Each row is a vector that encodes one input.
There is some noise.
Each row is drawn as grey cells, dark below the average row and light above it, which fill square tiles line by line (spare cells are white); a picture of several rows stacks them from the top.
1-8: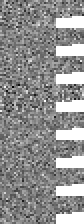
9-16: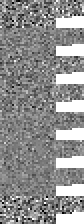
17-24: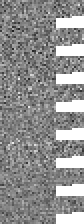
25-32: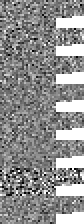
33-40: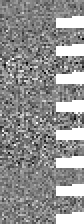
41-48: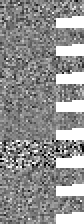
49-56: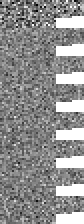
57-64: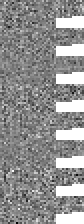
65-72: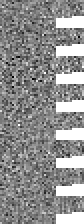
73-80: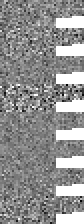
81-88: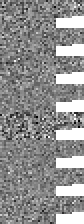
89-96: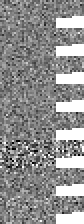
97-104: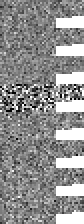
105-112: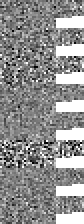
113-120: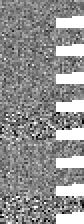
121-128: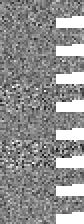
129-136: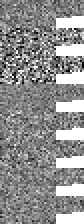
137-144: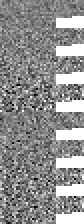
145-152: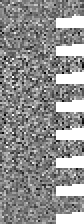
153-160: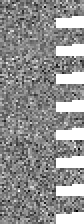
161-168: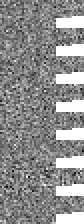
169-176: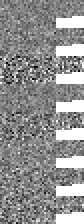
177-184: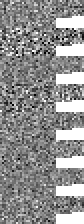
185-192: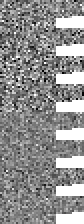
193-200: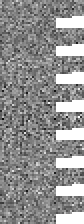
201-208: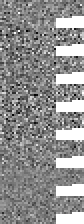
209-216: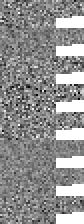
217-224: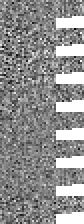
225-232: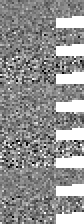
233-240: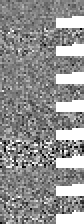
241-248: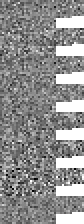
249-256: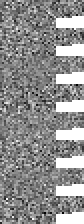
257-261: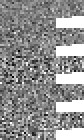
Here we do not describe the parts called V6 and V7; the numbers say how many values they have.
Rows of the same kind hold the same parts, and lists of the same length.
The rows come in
3 kinds.
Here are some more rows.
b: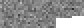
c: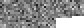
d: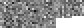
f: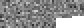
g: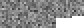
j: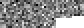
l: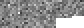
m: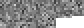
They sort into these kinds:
b, d, f, g
c, j, m
l

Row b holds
a point on a 9-point circle.
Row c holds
a point on a 5-point circle and a value of V6.
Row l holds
a value of V7.
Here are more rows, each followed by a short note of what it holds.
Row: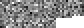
a value of V7
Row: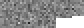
a point on a 9-point circle
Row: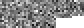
a point on a 9-point circle
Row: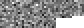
a point on a 9-point circle
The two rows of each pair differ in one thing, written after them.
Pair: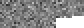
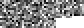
the value of V6
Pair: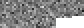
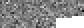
the place on the 5-point circle
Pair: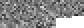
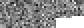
the value of V6
